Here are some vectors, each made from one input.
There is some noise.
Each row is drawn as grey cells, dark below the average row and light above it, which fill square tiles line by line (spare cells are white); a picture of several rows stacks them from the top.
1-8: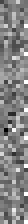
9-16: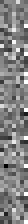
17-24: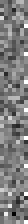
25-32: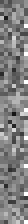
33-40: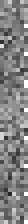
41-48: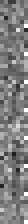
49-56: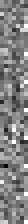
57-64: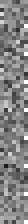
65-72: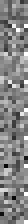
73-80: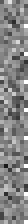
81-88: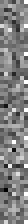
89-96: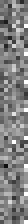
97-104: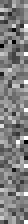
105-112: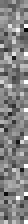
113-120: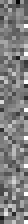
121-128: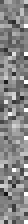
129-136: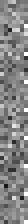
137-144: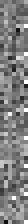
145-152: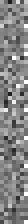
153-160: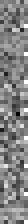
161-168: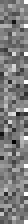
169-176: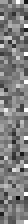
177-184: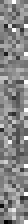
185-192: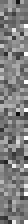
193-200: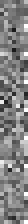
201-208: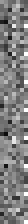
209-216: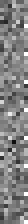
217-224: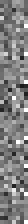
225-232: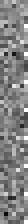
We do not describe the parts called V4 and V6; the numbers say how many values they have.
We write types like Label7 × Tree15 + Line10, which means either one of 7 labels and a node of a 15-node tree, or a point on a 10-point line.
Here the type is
Bool × V4 + (Line7 + V6) × Tree8.
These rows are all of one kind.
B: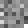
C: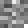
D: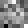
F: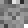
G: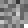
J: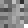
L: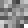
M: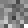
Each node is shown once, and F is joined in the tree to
J and M.
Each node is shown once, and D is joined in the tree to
L and M.
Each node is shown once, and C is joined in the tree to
G.
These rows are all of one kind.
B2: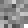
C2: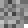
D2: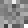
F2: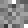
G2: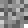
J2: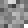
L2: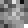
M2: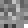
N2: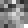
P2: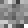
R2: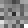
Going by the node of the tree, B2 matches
D2, F2, J2 and P2.
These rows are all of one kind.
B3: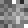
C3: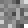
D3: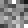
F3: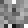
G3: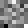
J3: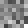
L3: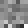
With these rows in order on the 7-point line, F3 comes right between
B3 and G3.
